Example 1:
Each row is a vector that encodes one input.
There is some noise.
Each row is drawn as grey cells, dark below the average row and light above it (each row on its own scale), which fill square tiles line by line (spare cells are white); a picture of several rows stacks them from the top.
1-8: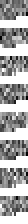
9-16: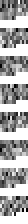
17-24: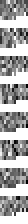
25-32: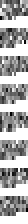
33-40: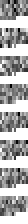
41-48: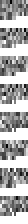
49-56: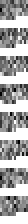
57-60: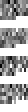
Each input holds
either a fixed value, or three true/false values.
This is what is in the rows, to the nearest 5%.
About 15% of them hold a fixed value. The rest hold three true/false values.
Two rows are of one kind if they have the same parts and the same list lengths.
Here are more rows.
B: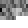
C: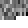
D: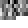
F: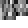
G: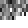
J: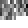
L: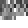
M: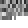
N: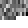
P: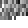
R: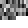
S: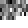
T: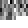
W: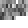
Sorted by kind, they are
B, C, D, F, G, J, L, M, N, P, R, S, T
W

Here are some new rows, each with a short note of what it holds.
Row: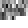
a fixed value
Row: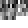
three true/false values
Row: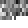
three true/false values
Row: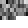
three true/false values
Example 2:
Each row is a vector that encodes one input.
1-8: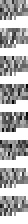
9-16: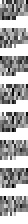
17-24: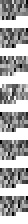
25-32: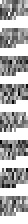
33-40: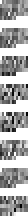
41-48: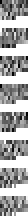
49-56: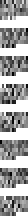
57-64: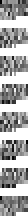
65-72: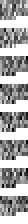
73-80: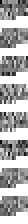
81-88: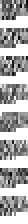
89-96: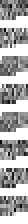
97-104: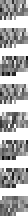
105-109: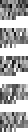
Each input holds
a point on a 9-point line.
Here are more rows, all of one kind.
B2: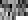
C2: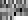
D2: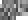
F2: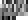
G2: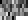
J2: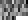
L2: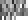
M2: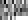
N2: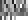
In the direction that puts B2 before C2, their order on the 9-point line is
B2, G2, J2, F2, D2, L2, N2, M2, C2.
